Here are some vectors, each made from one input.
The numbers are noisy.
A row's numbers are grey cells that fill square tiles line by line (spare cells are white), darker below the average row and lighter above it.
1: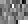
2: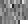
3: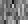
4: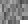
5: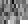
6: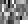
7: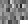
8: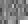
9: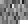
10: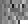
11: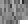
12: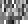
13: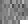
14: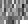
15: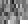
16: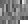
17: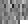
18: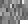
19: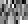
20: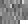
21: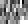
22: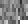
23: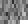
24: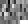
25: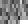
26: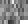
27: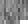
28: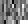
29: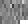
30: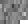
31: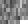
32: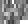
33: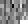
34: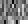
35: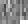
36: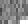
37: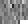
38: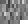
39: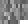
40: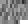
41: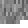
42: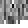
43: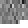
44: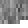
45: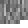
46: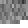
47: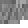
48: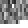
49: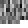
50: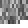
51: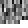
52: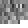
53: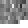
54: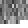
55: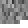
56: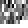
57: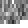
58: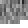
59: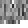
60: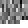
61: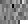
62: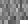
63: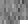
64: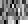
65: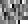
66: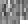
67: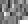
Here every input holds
a node of an 8-node tree and a true/false value.
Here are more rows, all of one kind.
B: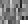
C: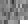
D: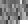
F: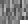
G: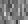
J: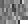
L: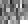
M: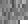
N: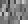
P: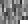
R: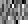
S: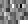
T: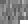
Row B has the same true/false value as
R and S.
